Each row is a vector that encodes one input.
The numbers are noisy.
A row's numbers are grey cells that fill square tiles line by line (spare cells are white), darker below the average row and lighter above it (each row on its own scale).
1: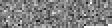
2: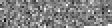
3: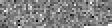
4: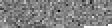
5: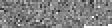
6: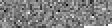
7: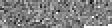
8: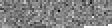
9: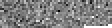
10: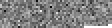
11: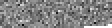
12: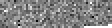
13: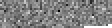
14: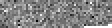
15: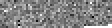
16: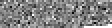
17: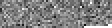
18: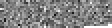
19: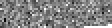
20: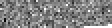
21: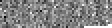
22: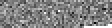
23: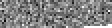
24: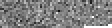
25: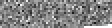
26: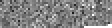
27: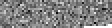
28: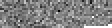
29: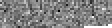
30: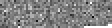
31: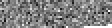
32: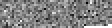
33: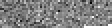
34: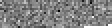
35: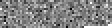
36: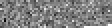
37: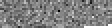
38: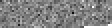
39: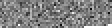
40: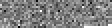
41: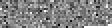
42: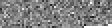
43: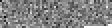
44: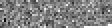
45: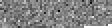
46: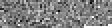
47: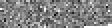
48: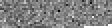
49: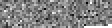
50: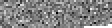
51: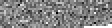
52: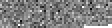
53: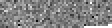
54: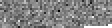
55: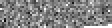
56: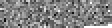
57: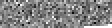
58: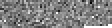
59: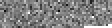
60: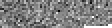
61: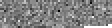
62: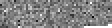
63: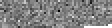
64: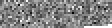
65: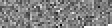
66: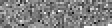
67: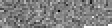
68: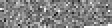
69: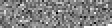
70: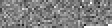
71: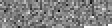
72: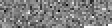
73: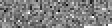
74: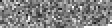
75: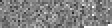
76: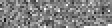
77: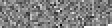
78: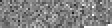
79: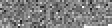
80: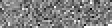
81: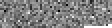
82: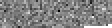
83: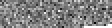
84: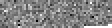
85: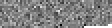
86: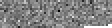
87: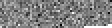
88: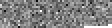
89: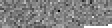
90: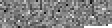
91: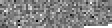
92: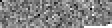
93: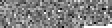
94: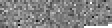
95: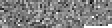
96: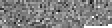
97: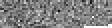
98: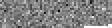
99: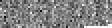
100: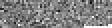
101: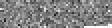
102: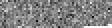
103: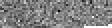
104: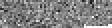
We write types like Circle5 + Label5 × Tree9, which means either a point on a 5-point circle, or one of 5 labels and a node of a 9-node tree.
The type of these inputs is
Bool × Line7 × (Tree9 + Unit).
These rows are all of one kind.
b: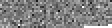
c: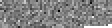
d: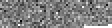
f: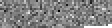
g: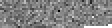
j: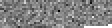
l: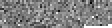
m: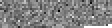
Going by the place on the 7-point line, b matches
g and j.
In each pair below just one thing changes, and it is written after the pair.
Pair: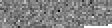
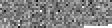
the true/false value
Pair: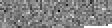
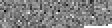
the place on the 7-point line
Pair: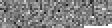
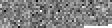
the true/false value
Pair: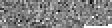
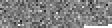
the true/false value
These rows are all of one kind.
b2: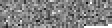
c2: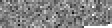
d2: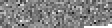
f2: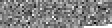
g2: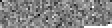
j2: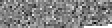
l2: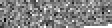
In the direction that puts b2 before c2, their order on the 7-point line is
b2, d2, c2, g2, f2, l2, j2.
